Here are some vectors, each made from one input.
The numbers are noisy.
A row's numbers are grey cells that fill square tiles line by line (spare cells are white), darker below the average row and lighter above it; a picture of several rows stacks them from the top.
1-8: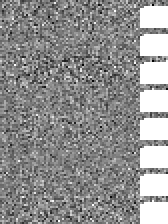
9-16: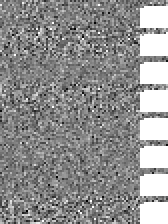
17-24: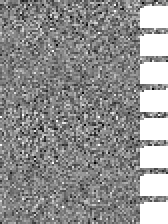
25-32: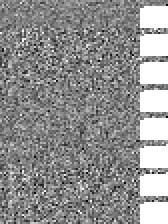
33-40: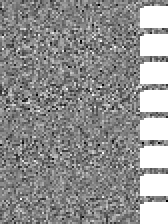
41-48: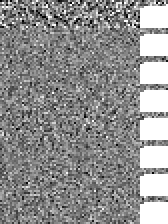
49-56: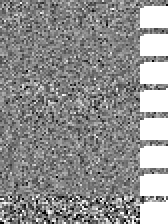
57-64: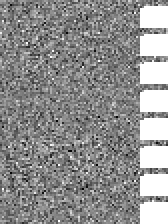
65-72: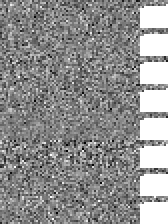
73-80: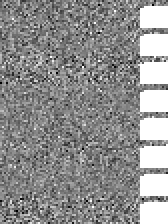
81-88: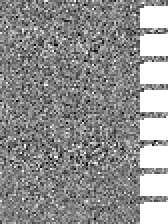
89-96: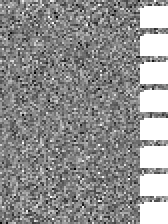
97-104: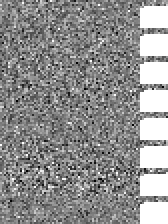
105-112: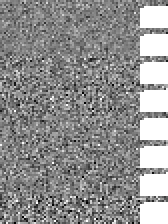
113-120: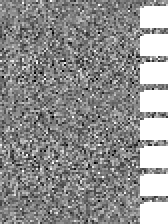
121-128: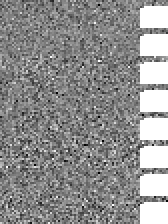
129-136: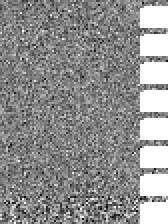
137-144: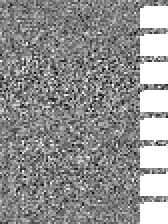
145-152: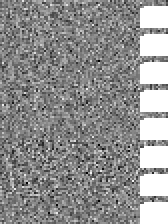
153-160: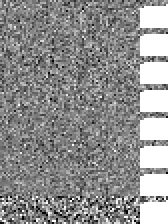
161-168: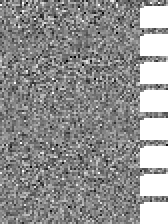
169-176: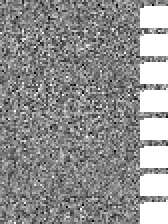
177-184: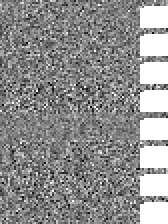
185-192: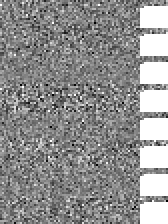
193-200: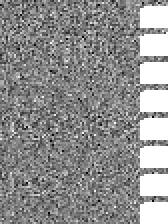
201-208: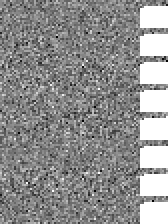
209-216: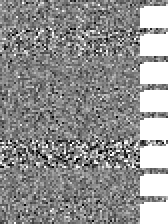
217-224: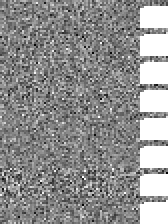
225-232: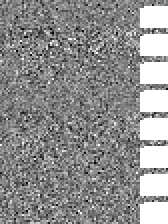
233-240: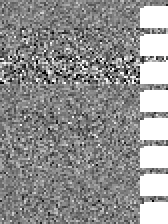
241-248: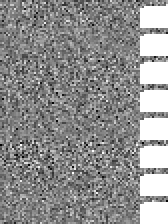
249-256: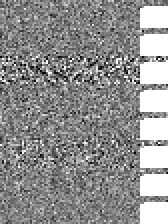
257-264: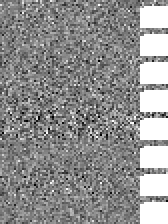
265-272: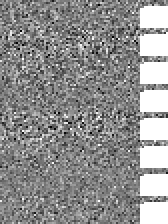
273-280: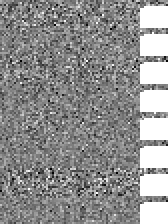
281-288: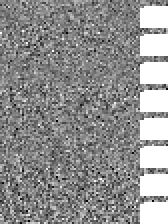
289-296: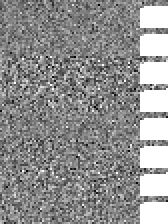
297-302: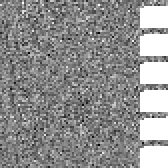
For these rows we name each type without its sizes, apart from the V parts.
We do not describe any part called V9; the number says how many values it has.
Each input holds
a list of items, each either a point on a line, or a true/false value and a value of V9.
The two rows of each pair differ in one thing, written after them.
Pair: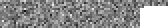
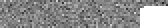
the true/false value in item 2 of the list
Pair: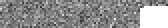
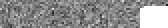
the true/false value in item 1 of the list
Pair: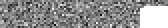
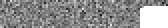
the value of V9 in item 2 of the list
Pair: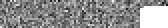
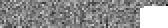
the true/false value in item 1 of the list
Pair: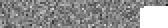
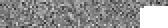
the true/false value in item 2 of the list
